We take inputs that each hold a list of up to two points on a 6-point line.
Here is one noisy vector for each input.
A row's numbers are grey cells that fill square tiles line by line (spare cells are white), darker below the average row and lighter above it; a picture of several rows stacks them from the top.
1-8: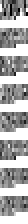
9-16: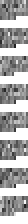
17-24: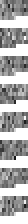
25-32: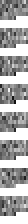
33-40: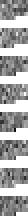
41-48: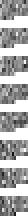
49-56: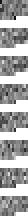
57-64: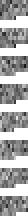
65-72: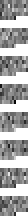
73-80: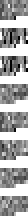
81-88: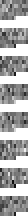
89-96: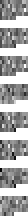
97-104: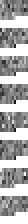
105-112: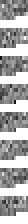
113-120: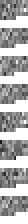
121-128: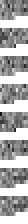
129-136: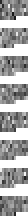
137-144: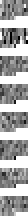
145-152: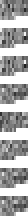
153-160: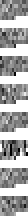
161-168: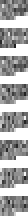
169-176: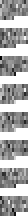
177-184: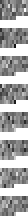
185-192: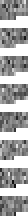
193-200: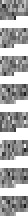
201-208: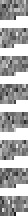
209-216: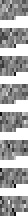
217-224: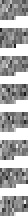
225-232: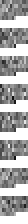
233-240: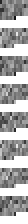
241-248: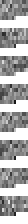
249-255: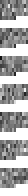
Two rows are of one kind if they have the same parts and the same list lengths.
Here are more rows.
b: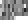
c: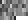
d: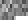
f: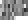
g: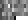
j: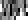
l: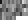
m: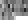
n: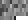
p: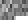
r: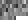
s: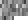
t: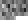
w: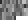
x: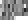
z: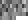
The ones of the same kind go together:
b, d, f, m, p, s, t, x
c, g, l, n, r, w, z
j

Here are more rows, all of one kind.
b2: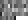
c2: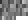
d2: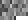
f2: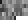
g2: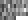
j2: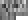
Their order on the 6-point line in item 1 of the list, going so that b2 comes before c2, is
g2, b2, f2, c2, d2, j2.
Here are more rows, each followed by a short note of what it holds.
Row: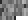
a list of two items
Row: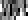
the empty list
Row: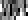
the empty list
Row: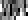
the empty list
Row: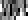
the empty list
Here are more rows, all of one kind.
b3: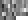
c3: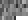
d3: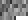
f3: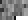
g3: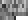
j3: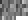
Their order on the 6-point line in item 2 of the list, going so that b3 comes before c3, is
g3, b3, f3, d3, c3, j3.
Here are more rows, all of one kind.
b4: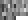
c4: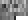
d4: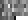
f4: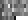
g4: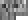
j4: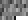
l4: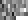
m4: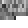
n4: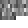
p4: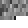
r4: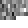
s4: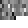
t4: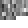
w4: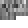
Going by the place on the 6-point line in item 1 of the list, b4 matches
l4, r4 and t4.
